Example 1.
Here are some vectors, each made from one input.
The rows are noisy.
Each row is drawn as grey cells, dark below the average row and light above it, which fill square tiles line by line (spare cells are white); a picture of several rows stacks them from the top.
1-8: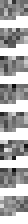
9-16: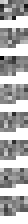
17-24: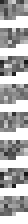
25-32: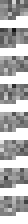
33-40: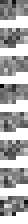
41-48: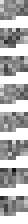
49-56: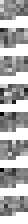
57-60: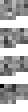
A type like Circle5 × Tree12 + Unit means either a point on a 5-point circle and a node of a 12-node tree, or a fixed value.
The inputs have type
Tree11 + Unit.
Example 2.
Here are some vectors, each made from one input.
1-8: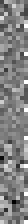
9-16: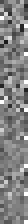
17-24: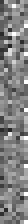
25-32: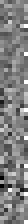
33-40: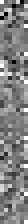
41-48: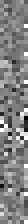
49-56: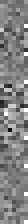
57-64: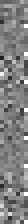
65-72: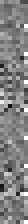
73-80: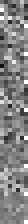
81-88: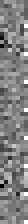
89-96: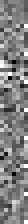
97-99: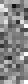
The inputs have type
Bool × Bool × Bool + Unit.
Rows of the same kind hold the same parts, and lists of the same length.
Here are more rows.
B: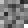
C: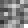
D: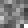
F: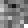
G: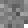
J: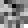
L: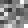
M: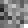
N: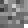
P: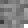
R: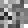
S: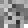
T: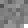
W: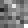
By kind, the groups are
B, C, D, F, G, J, L, M, N, P, T, W
R, S

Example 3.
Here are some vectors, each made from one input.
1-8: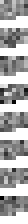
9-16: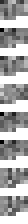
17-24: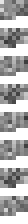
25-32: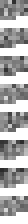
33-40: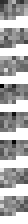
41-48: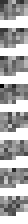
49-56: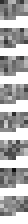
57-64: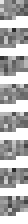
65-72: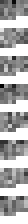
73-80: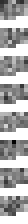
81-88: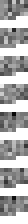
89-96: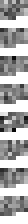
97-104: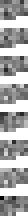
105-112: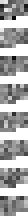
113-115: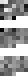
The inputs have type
Tree12 + Unit.
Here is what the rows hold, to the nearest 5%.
About 5% of them hold a fixed value. The rest hold a node of a 12-node tree.
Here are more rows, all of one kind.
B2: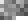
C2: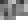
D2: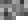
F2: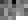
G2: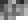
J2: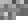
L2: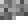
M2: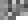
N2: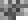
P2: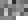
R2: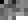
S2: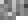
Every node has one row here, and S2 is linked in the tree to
B2 and M2.
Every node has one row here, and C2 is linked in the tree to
D2 and G2.
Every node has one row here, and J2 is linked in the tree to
B2 and P2.
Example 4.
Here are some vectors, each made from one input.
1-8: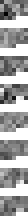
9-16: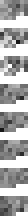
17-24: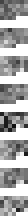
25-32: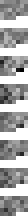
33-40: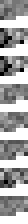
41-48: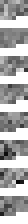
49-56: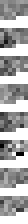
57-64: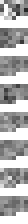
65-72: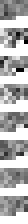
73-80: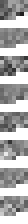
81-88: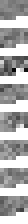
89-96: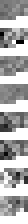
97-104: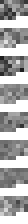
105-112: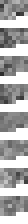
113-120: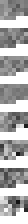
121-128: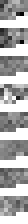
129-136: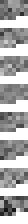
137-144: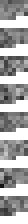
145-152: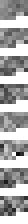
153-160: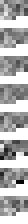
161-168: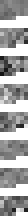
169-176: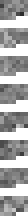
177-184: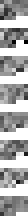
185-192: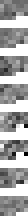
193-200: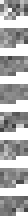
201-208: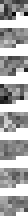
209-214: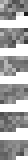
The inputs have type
Tree18.
